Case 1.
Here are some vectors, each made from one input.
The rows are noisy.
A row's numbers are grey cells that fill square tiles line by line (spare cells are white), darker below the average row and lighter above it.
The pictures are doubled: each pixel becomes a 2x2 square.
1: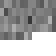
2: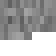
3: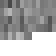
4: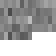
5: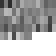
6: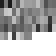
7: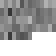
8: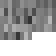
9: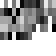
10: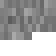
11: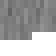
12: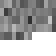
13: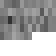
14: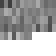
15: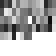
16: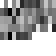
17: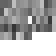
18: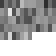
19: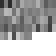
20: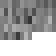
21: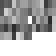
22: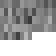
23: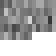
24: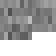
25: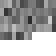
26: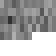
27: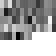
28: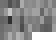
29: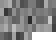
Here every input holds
a node of a 7-node tree.
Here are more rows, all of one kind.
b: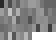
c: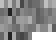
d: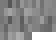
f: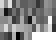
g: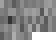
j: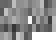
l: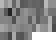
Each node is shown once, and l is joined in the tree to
b, c and d.
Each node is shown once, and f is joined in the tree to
b.
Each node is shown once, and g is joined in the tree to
d.
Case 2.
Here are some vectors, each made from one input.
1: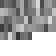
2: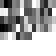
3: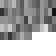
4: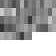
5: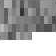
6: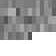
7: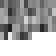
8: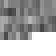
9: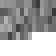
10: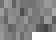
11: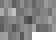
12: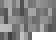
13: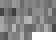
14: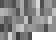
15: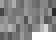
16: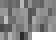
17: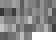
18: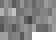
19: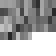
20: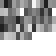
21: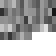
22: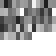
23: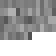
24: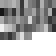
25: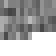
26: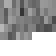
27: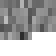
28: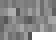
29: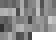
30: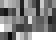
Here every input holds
either a fixed value, or three true/false values.
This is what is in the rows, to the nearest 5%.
About 10% of them hold a fixed value. The rest hold three true/false values.
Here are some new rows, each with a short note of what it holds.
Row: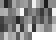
a fixed value
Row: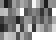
a fixed value
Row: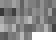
three true/false values
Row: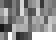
three true/false values
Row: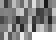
a fixed value
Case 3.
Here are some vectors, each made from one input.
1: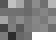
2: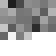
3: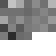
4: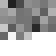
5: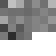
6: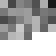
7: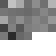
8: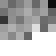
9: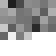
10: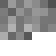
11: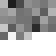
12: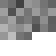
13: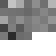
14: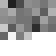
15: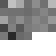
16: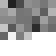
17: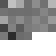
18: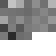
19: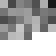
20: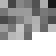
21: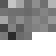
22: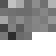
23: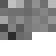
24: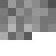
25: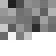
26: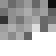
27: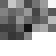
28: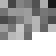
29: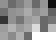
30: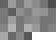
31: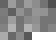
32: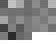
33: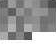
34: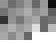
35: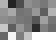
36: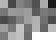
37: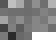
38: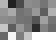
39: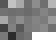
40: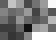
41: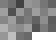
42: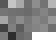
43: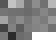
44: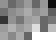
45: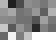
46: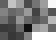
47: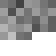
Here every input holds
a node of a 7-node tree.
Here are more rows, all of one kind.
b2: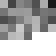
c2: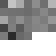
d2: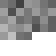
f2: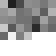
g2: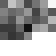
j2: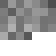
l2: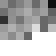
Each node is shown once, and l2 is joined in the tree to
b2 and j2.
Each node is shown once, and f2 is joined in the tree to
d2.
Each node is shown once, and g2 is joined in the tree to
c2.
